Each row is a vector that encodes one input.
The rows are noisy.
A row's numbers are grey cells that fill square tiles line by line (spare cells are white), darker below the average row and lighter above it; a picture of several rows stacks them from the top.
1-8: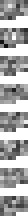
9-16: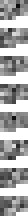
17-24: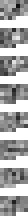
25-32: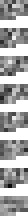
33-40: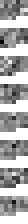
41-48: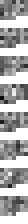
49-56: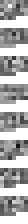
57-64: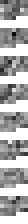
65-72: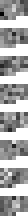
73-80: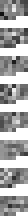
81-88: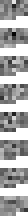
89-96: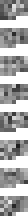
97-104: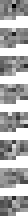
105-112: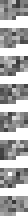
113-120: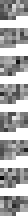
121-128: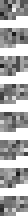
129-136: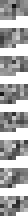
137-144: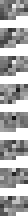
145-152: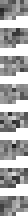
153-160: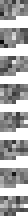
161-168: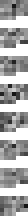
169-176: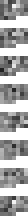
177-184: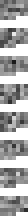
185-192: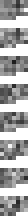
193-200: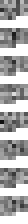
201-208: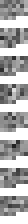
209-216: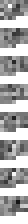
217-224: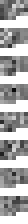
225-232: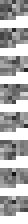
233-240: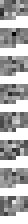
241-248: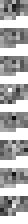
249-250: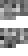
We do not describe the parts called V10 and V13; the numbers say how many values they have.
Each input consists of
either a point on a 5-point line and a value of V10, or a point on a 7-point line, or a value of V13.
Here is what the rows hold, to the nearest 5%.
About 45% of them hold a point on a 5-point line and a value of V10. About 20% of them hold a point on a 7-point line. The rest hold a value of V13.
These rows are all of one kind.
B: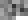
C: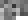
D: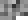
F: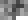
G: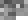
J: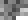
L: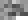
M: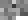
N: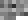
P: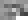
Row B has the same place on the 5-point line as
C, L, M and P.
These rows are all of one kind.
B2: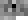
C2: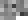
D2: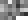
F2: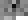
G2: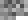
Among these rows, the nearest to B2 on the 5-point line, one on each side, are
C2 and F2.
